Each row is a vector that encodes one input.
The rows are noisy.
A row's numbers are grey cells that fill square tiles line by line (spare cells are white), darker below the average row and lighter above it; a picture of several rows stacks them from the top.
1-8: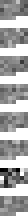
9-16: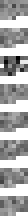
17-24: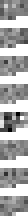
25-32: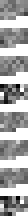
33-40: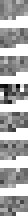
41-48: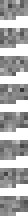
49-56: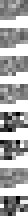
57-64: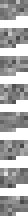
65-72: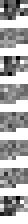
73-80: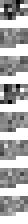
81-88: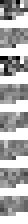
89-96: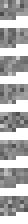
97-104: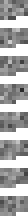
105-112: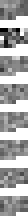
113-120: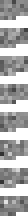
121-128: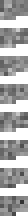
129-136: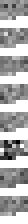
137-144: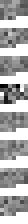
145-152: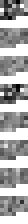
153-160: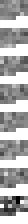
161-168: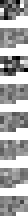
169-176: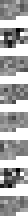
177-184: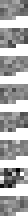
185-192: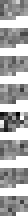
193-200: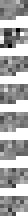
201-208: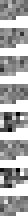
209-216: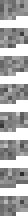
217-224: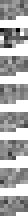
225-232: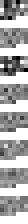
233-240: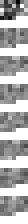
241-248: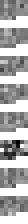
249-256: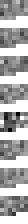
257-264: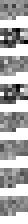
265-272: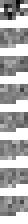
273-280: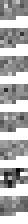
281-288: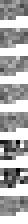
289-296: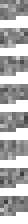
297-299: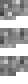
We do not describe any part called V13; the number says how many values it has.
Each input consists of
either a point on a 3-point line and a point on a 4-point line, or four true/false values and a value of V13.
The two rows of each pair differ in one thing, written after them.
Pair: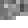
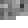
the value of V13
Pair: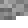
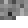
the value of V13
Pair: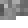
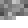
the value of V13
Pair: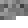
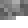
one of the four true/false values
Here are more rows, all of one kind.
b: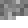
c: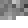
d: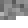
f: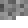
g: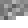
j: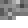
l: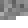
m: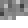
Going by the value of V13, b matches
d and l.
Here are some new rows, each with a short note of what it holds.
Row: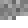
four true/false values and a value of V13
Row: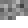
four true/false values and a value of V13
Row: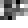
a point on a 3-point line and a point on a 4-point line
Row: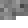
four true/false values and a value of V13
